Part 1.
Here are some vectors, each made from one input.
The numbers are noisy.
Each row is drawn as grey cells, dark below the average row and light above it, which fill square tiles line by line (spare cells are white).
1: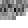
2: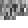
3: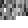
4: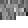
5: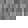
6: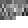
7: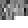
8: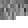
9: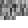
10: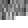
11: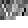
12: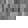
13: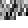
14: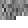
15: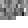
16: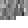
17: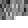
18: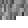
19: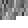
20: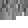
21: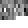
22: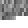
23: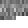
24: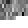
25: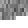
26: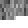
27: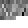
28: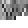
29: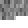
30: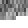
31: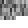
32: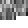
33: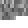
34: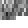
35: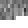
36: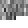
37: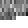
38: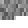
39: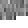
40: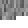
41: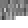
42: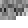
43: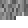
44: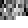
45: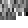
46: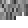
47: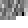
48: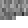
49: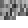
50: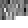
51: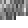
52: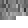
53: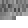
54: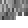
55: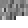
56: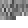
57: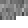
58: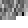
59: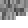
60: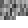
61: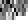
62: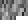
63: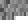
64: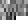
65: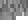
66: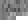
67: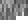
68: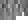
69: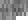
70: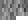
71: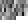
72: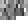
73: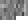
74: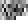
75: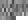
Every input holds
a list of up to two points on a 5-point line.
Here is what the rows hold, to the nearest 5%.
All of them are lists of up to two points on a 5-point line: about 10% are empty, 35% hold one and 55% two.
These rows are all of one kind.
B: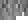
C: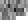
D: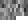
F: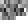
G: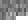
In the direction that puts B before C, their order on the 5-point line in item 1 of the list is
D, B, G, C, F.
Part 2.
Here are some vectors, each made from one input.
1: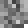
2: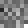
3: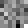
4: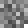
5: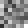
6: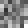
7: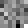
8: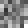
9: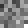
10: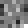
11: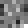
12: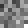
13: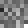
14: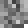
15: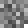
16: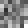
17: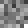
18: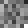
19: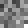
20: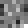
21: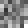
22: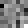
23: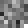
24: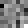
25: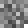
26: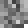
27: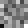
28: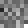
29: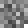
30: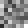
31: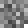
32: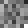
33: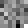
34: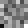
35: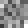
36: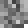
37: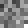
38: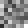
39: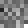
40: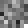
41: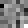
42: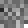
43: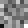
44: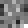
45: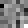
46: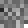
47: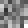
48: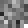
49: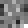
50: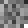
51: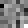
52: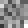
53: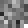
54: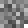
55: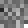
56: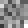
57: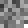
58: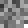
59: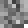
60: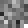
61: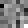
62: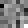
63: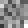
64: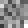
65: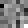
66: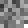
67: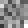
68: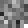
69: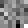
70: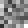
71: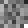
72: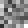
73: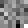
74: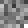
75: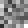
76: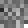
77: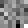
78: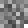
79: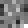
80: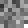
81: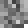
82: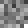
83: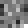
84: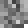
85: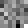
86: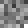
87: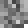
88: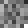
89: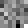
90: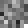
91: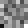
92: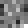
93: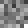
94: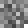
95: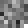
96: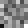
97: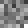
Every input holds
either a point on a 6-point line, or three true/false values.
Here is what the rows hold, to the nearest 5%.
About 35% of them hold a point on a 6-point line. The rest hold three true/false values.
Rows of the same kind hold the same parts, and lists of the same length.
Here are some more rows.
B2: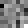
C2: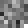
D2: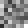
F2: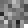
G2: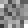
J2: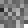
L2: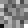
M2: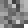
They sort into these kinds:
B2, C2, F2, J2, M2
D2, G2, L2

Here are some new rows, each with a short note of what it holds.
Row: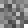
three true/false values
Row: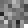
three true/false values
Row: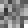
a point on a 6-point line
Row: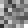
a point on a 6-point line
